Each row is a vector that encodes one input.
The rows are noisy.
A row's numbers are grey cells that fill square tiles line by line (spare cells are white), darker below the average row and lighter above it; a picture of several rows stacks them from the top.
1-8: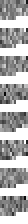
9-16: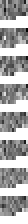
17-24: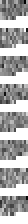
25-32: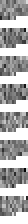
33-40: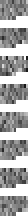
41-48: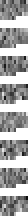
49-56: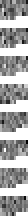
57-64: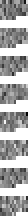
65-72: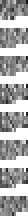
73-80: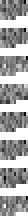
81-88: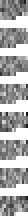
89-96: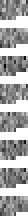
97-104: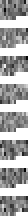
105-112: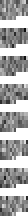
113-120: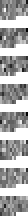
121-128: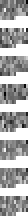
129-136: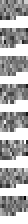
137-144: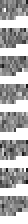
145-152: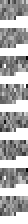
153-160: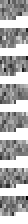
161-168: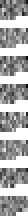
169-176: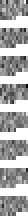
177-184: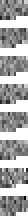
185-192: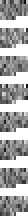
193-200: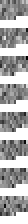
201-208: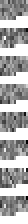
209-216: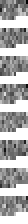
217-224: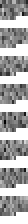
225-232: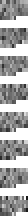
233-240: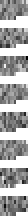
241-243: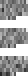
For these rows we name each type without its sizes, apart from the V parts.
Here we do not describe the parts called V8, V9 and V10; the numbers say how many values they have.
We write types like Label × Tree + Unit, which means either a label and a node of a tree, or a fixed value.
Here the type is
(Bool × V8 × V10 + Line × V9) × Line.
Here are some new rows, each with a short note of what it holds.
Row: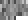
a point on a line, a true/false value, a value of V8 and a value of V10
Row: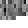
a point on a line, a true/false value, a value of V8 and a value of V10
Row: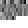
a point on a line, a true/false value, a value of V8 and a value of V10
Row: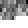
a point on each of two lines and a value of V9
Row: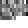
a point on each of two lines and a value of V9
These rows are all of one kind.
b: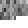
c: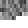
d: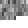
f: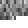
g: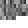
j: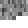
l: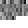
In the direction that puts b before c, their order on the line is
f, b, d, j, c, l, g.
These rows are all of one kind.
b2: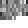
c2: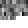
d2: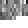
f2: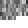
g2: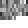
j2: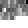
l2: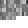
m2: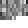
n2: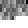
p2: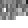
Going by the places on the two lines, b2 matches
d2 and m2.
